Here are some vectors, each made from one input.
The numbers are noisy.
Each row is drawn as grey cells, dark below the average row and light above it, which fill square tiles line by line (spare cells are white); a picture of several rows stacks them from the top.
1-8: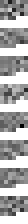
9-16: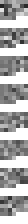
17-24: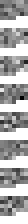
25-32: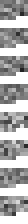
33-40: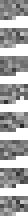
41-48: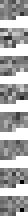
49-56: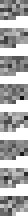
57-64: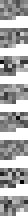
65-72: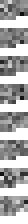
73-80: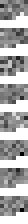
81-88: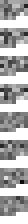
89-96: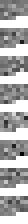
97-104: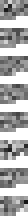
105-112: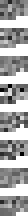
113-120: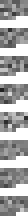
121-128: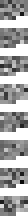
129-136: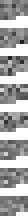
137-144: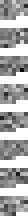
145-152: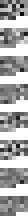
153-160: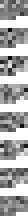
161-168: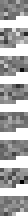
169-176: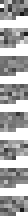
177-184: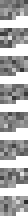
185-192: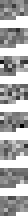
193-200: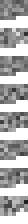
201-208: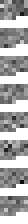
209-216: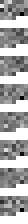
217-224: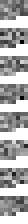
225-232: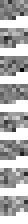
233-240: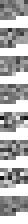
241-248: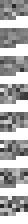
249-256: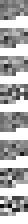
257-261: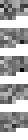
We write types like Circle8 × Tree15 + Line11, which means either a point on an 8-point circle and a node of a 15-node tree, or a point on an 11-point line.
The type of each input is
Bool × Bool × Bool × (Line6 + Line7) + Line8.
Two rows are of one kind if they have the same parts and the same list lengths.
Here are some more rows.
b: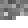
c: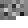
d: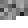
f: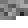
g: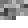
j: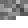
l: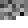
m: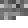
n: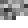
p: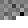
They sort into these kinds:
b
c, d, f, j, l, m, p
g, n

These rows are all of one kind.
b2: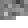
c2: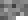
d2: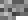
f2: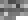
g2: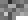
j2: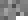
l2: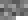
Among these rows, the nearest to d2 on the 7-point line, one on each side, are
b2 and j2.
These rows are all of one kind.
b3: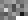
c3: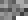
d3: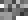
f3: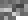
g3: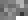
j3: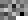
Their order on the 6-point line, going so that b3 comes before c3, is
f3, d3, b3, j3, c3, g3.
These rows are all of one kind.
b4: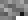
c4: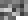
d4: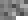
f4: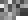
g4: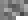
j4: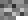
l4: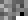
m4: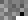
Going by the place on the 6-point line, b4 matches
g4 and m4.
